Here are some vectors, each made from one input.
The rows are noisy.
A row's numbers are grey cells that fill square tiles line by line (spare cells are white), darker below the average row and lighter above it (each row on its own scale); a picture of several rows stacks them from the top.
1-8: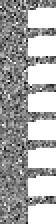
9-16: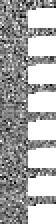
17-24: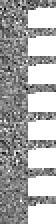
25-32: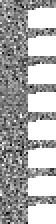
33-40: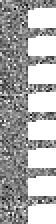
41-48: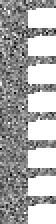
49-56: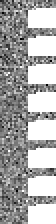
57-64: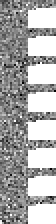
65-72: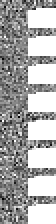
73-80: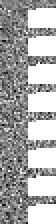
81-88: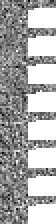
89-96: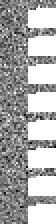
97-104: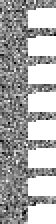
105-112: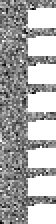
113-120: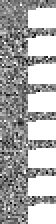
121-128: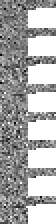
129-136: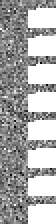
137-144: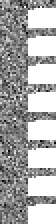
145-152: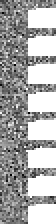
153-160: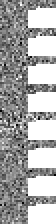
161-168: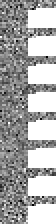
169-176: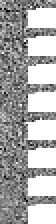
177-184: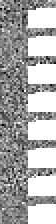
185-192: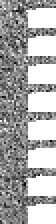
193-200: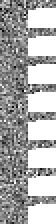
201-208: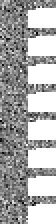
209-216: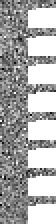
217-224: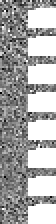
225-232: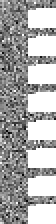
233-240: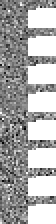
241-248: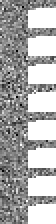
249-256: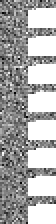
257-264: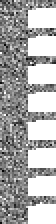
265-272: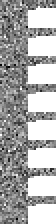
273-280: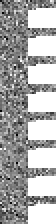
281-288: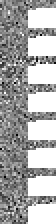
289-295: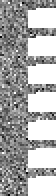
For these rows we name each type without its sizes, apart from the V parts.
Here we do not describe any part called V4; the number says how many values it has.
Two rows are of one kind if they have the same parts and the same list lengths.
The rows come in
3 kinds.
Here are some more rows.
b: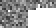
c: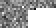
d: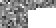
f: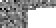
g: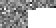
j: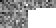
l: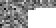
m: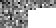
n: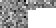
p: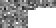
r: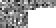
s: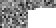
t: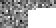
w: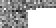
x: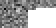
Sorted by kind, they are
b, c, d, g, n, w
f, l, p, r, s, x
j, m, t

